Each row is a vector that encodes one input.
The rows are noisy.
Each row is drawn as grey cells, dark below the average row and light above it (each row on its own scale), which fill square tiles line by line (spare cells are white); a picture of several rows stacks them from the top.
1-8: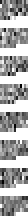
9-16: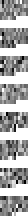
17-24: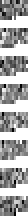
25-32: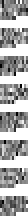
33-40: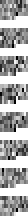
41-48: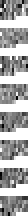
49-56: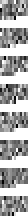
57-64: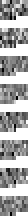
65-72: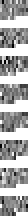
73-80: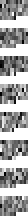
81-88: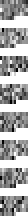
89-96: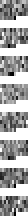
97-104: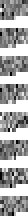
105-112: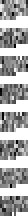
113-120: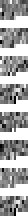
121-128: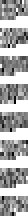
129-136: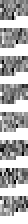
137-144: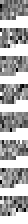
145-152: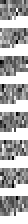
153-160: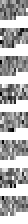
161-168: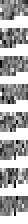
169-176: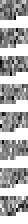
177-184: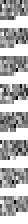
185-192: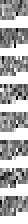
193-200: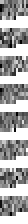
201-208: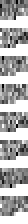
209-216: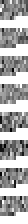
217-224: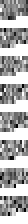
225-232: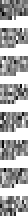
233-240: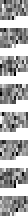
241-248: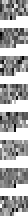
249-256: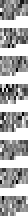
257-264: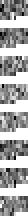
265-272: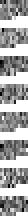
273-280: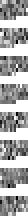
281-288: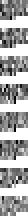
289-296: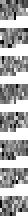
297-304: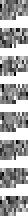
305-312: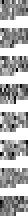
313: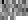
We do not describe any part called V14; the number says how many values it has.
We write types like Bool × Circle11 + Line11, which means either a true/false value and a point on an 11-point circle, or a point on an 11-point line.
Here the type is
Label7 × (Line17 + V14).
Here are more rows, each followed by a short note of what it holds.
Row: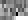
one of 7 labels and a point on a 17-point line
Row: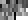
one of 7 labels and a value of V14
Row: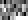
one of 7 labels and a point on a 17-point line
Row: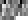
one of 7 labels and a point on a 17-point line
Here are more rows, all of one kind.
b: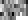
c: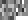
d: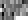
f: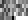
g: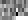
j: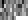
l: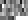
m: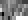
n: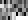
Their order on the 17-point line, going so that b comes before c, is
j, f, d, m, b, c, g, n, l.
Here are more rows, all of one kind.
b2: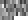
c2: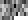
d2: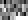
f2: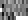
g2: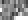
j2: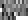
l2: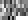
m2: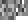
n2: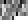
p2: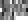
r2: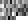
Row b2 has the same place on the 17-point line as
c2, d2, l2 and n2.
